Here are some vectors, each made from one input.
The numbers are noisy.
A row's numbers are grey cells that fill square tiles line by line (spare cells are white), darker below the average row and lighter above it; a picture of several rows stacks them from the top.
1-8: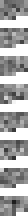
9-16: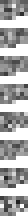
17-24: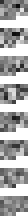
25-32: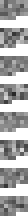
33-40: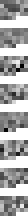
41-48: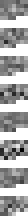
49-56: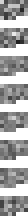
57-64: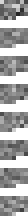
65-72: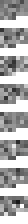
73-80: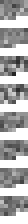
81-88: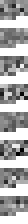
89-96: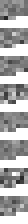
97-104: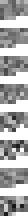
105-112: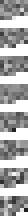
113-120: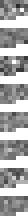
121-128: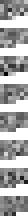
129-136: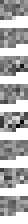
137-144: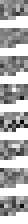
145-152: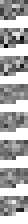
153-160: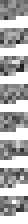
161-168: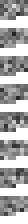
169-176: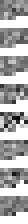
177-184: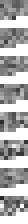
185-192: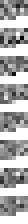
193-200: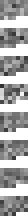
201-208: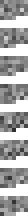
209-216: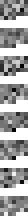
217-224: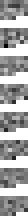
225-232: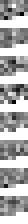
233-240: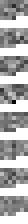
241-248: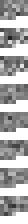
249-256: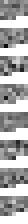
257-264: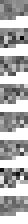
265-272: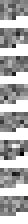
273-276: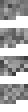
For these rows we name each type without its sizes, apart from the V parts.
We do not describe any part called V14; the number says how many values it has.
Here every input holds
a value of V14, together with either a point on a circle, or four true/false values.
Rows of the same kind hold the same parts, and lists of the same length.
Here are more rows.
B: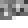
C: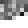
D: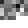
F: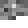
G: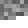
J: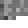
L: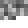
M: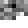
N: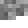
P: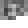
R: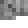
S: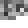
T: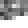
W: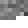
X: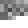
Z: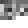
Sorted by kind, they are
B, C, D, F, G, J, L, R, W, Z
M, N, P, S, T, X

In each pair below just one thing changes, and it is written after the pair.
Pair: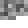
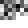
the place on the circle
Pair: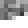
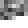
the place on the circle
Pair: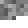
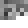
the place on the circle
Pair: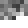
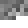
the place on the circle
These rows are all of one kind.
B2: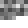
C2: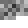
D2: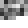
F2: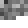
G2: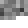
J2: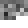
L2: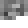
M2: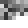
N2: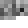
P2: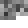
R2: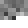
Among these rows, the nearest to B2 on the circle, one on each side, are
J2 and L2.
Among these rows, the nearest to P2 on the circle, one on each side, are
F2 and G2.
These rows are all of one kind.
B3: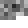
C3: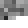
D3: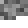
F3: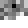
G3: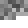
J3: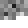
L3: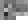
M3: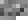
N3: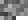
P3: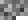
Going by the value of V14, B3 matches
L3, N3 and P3.
